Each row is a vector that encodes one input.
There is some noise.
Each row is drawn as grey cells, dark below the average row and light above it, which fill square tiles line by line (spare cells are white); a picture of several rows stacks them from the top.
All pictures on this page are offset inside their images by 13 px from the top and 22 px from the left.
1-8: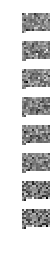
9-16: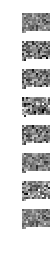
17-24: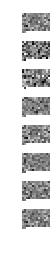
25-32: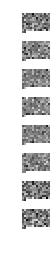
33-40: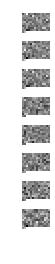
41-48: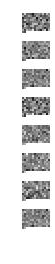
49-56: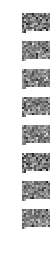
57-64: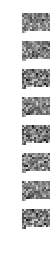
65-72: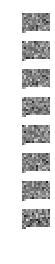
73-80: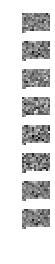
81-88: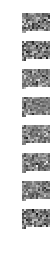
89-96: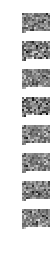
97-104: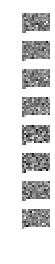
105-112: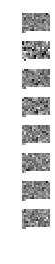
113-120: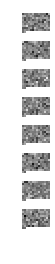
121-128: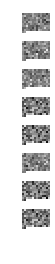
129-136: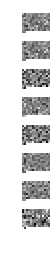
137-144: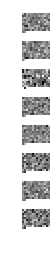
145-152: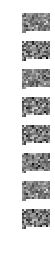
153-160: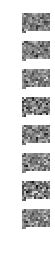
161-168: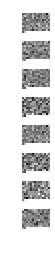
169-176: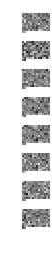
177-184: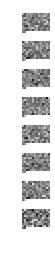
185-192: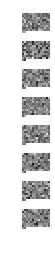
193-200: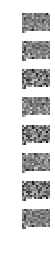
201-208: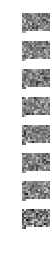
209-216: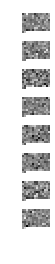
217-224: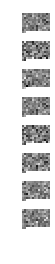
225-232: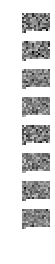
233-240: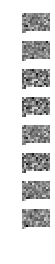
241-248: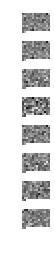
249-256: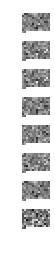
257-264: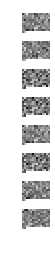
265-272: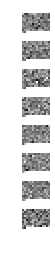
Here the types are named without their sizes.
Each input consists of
either a fixed value, or four labels, or four true/false values.
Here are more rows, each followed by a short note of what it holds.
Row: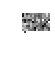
a fixed value
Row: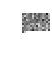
four true/false values
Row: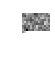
four true/false values
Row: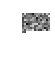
four labels
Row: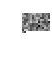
four true/false values
